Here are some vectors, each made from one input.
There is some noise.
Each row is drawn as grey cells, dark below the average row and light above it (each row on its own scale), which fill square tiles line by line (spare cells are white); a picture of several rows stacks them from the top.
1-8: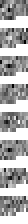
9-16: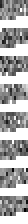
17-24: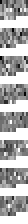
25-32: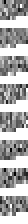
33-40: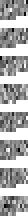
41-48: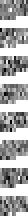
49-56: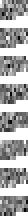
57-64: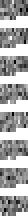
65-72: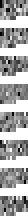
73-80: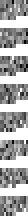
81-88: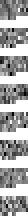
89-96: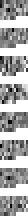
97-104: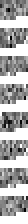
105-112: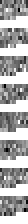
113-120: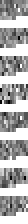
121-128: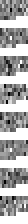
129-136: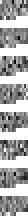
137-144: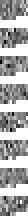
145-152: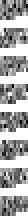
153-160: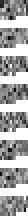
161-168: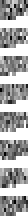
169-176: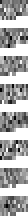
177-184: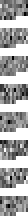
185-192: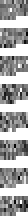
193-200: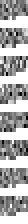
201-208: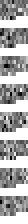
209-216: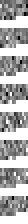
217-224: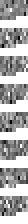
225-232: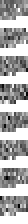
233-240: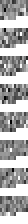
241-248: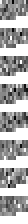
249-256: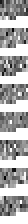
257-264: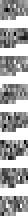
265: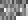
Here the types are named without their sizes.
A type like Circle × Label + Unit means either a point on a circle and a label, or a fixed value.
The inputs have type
Label × Label + Unit.
